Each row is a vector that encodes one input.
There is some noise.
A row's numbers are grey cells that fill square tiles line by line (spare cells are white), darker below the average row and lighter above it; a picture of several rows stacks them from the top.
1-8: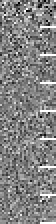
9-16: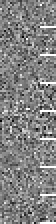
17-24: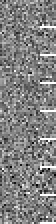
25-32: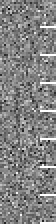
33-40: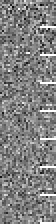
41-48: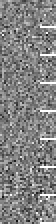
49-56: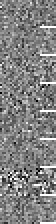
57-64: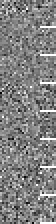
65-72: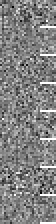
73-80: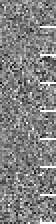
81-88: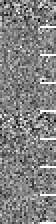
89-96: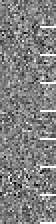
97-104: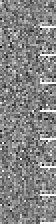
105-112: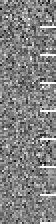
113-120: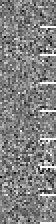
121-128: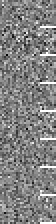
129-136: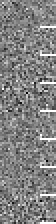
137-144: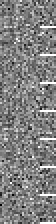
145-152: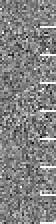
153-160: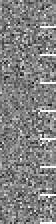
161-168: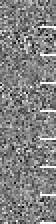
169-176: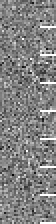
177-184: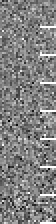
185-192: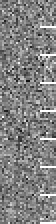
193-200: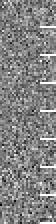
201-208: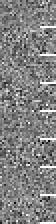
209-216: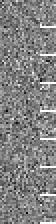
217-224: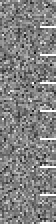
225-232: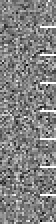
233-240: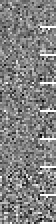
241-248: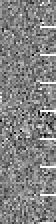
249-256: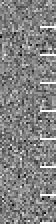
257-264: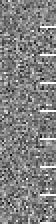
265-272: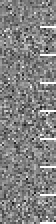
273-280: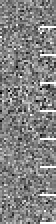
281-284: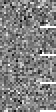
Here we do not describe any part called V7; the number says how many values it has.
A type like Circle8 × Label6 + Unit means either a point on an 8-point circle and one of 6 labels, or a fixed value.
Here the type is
Label10 × Label10 × Label10 × Label10 × Label10 + Label11 × V7.
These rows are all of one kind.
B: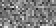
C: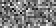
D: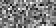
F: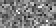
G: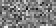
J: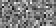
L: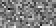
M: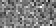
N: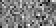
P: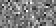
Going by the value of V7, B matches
C, L, M and N.
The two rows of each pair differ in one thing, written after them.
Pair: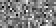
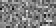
the label
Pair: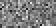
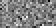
the label
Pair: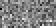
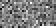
the value of V7
